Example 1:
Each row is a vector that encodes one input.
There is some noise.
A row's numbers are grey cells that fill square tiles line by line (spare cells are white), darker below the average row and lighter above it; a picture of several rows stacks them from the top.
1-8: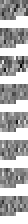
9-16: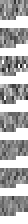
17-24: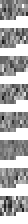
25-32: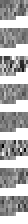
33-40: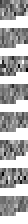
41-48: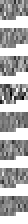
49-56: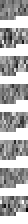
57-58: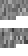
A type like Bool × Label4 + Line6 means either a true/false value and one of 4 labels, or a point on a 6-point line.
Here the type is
List2(Line4).
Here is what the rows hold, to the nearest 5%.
All of them are lists of up to two points on a 4-point line: about 10% are empty, 30% hold one and 60% two.
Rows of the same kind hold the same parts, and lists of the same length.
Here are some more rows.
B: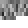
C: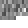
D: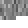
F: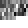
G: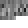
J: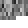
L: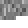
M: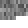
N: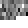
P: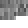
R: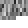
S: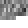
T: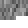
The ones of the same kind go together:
B, D, L, R, S
C, F, G, J, M, P, T
N

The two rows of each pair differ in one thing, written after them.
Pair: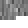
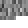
the place on the 4-point line in item 1 of the list
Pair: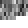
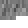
the place on the 4-point line in item 1 of the list
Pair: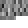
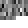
the place on the 4-point line in item 2 of the list
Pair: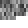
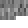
the place on the 4-point line in item 2 of the list
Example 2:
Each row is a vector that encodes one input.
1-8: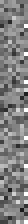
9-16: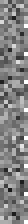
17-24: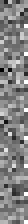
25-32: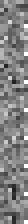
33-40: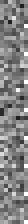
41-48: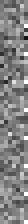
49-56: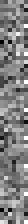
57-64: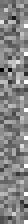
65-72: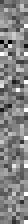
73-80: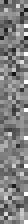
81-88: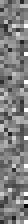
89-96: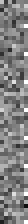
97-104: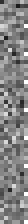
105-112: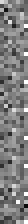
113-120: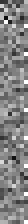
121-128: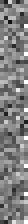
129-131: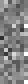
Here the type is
List2(Circle11).
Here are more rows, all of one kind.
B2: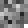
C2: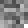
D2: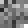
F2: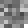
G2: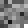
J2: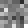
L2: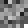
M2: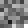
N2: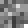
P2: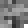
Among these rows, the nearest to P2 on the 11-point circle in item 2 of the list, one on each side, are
L2 and N2.
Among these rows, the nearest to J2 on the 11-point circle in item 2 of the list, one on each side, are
B2 and M2.
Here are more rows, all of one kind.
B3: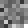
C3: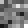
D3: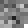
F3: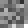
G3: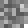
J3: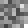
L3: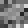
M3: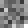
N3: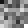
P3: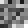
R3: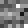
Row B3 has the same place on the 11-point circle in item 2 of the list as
G3, J3 and L3.
